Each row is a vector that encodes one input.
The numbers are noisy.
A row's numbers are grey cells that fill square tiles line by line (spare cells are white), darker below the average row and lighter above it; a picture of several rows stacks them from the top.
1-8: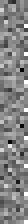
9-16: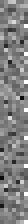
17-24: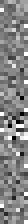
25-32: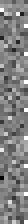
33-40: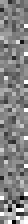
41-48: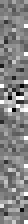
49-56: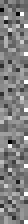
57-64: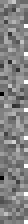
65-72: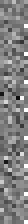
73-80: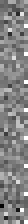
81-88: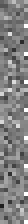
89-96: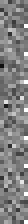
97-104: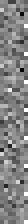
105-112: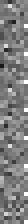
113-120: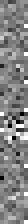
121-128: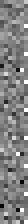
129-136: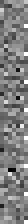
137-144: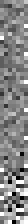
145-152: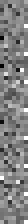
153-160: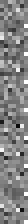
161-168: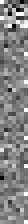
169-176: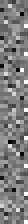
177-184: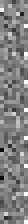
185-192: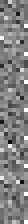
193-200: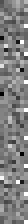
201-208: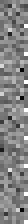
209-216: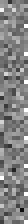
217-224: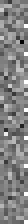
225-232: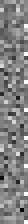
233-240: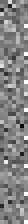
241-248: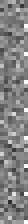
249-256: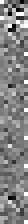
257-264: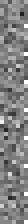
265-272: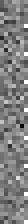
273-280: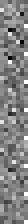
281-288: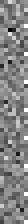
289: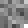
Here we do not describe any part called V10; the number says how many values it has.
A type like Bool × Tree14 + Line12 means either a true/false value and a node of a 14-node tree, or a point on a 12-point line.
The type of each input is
(Bool × Bool × Bool + V10) × Tree18 + Unit.
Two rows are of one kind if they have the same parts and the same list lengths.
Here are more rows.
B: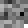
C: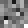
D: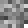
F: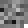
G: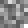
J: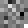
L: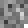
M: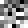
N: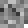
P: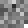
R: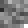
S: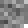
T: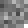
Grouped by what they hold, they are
B, C, D, J
F, G, L, N, P, R, S, T
M

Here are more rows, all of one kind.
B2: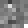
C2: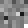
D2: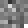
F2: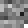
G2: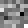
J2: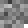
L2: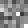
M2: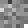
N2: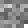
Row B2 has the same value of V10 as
J2, M2 and N2.
